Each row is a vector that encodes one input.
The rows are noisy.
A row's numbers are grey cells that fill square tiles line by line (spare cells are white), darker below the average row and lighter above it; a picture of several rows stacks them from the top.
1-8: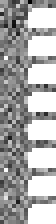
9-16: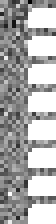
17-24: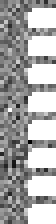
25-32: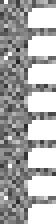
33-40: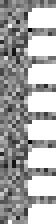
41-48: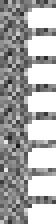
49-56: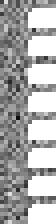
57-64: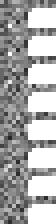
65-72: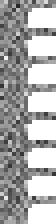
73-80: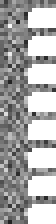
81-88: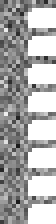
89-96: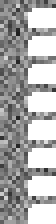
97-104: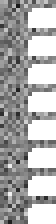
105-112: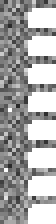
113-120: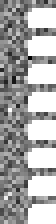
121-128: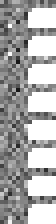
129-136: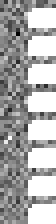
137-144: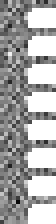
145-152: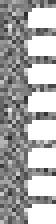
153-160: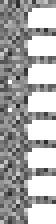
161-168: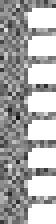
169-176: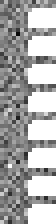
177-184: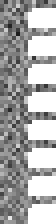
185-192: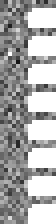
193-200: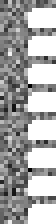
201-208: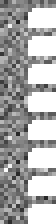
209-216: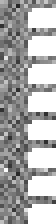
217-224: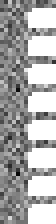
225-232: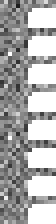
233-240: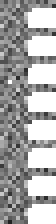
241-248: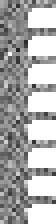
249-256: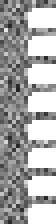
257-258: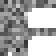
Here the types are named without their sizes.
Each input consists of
either four true/false values, or a list of points on a line.
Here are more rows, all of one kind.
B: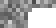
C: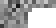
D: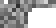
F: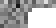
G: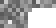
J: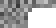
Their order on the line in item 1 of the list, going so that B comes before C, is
G, B, C, F, J, D.
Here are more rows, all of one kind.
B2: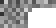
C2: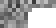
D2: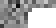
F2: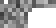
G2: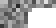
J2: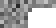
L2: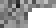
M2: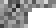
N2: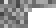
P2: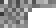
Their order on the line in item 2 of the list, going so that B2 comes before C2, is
N2, B2, P2, F2, C2, L2, J2, D2, G2, M2.
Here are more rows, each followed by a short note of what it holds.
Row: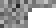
a list of two items
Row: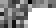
the empty list
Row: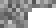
a list of two items
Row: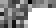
the empty list
